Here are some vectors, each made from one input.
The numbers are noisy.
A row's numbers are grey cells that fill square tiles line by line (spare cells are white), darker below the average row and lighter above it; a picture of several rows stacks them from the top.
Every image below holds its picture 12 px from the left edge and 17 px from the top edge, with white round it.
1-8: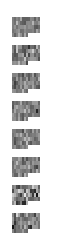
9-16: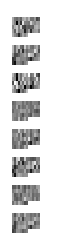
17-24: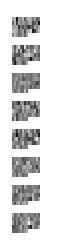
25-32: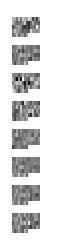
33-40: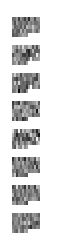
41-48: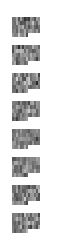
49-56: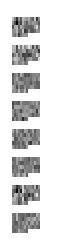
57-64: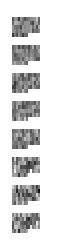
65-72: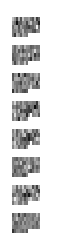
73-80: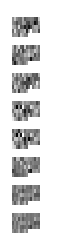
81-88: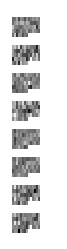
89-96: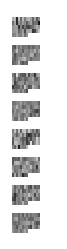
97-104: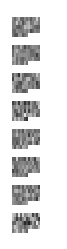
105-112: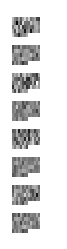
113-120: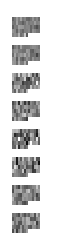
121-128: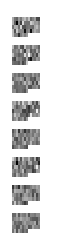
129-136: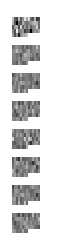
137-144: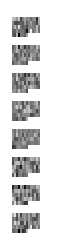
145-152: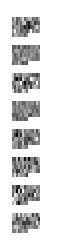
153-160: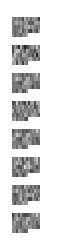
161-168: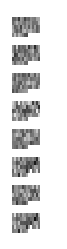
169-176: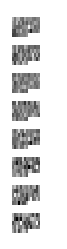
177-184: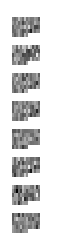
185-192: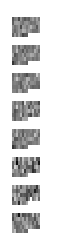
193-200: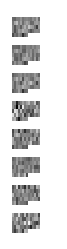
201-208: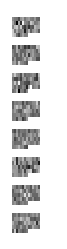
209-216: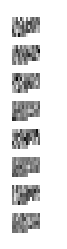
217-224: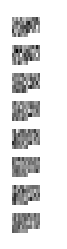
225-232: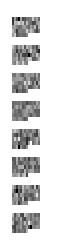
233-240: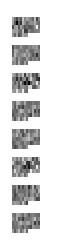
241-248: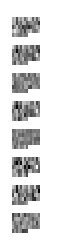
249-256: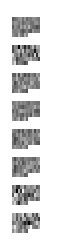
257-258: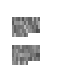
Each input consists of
either a point on an 18-point circle, or a point on a 10-point line.
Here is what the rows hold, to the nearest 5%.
About 70% of them hold a point on an 18-point circle. The rest hold a point on a 10-point line.
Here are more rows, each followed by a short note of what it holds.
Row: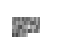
a point on an 18-point circle
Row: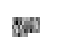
a point on a 10-point line
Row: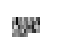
a point on a 10-point line
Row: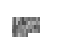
a point on an 18-point circle
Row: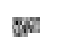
a point on a 10-point line
